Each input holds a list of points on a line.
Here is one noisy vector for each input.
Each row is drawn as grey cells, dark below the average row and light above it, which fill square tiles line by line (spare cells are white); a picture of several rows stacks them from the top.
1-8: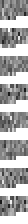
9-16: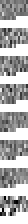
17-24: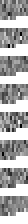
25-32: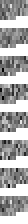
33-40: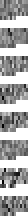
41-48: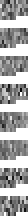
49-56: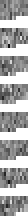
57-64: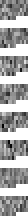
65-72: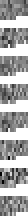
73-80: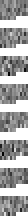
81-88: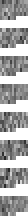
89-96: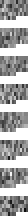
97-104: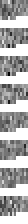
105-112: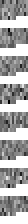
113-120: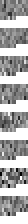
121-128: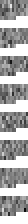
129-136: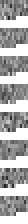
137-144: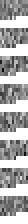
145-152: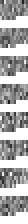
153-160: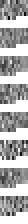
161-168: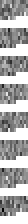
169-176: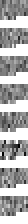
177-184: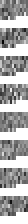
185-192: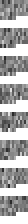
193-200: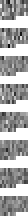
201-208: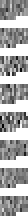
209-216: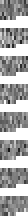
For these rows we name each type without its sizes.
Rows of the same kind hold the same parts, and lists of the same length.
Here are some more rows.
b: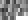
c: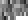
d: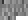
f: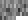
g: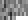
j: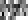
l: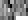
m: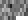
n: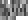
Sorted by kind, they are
b, g, n
c, l, m
d, f
j

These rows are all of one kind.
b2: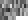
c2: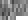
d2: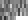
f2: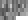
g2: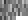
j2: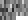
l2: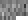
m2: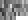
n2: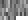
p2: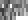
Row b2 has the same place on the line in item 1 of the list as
c2, d2 and g2.
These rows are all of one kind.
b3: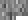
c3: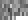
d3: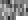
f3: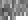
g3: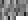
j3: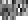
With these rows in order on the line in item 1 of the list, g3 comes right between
b3 and d3.
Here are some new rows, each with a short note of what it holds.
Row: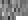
a list of two items
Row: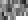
a list of one item
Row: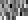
a list of two items
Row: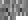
a list of two items
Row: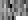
a list of one item
